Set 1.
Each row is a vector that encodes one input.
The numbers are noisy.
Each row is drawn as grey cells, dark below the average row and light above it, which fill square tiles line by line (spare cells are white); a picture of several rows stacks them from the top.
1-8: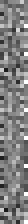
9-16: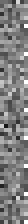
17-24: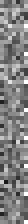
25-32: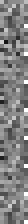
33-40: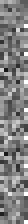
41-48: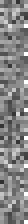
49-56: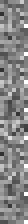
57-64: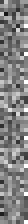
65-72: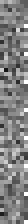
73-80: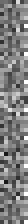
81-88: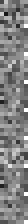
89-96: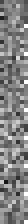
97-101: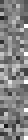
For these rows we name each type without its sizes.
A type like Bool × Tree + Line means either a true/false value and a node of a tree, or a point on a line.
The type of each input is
Label.
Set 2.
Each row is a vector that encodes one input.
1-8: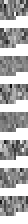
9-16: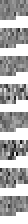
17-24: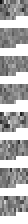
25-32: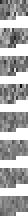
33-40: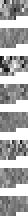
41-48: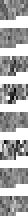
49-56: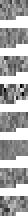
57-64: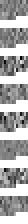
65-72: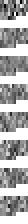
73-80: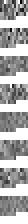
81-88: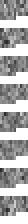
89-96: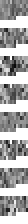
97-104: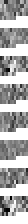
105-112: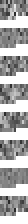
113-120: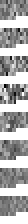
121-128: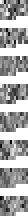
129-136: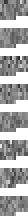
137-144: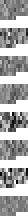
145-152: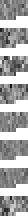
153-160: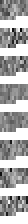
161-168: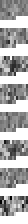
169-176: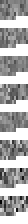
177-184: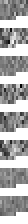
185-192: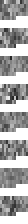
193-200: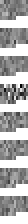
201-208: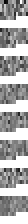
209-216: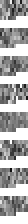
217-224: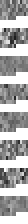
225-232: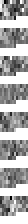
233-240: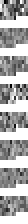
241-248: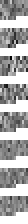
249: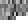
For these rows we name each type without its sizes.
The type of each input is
Circle.
